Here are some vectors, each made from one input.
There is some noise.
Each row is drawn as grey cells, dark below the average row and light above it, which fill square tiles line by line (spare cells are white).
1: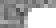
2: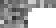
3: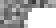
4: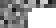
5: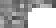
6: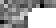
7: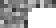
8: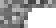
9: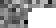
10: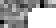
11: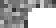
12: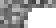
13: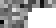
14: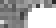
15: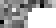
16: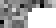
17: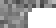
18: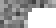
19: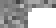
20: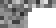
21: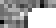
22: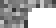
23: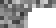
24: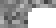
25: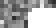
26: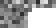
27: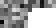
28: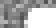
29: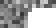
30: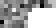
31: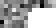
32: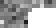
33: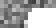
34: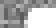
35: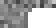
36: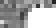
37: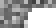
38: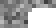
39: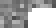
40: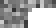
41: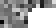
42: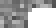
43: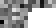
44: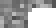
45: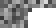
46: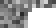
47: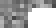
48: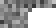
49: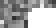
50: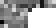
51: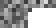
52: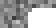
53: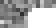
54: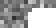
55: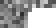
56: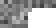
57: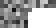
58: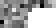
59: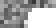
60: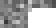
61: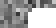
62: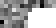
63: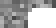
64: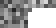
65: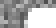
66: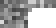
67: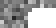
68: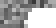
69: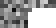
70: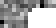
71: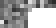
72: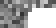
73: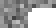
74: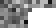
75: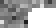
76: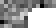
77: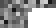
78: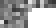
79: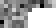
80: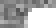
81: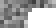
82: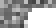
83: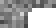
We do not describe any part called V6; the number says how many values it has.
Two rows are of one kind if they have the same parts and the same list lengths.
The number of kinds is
2.
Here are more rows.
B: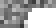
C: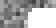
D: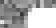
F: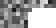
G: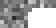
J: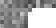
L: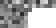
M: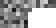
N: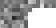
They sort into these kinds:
B, C, D, L
F, G, J, M, N

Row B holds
a point on a 4-point line and a point on a 5-point line.
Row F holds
a point on a 5-point line and a value of V6.
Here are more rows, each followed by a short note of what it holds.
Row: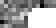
a point on a 5-point line and a value of V6
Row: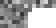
a point on a 4-point line and a point on a 5-point line
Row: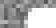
a point on a 4-point line and a point on a 5-point line
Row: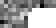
a point on a 5-point line and a value of V6
